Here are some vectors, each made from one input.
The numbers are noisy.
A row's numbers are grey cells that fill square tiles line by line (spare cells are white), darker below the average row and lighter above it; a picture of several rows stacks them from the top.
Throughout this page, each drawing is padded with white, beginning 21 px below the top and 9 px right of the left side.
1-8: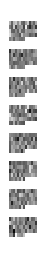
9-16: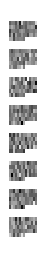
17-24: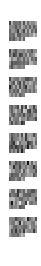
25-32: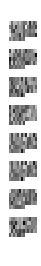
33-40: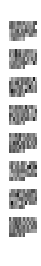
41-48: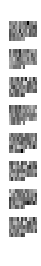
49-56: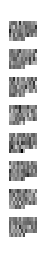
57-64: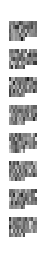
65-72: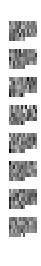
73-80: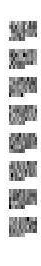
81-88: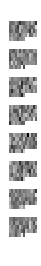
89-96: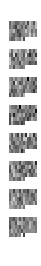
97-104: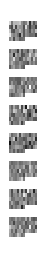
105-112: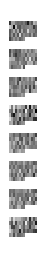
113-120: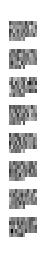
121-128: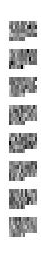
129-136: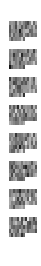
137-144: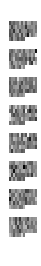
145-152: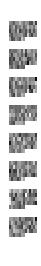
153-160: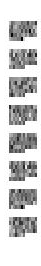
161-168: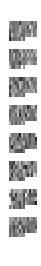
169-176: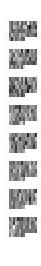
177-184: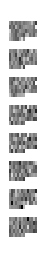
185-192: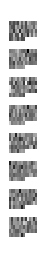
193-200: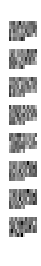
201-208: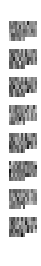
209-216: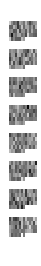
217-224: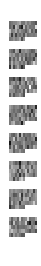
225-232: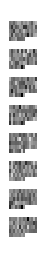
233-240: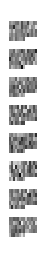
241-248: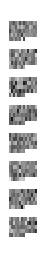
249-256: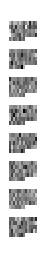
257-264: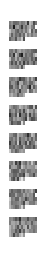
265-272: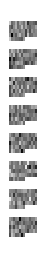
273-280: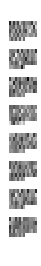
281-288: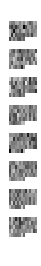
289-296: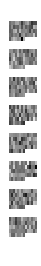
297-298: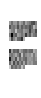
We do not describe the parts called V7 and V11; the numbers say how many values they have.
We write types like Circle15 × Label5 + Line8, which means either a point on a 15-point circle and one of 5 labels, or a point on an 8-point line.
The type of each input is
Bool × Line6 + (Circle8 + V7) × V11.
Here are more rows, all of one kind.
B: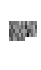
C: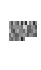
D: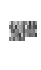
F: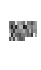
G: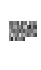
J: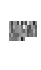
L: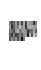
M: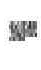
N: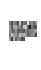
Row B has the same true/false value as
F and L.
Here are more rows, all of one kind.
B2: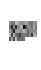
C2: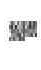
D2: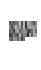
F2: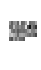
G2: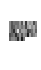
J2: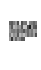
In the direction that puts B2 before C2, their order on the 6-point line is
G2, D2, J2, F2, B2, C2.
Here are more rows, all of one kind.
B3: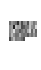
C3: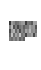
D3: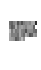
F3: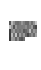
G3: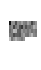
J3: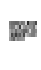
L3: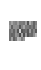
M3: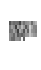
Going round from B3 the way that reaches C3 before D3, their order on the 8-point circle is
B3, F3, C3, G3, M3, J3, L3, D3.
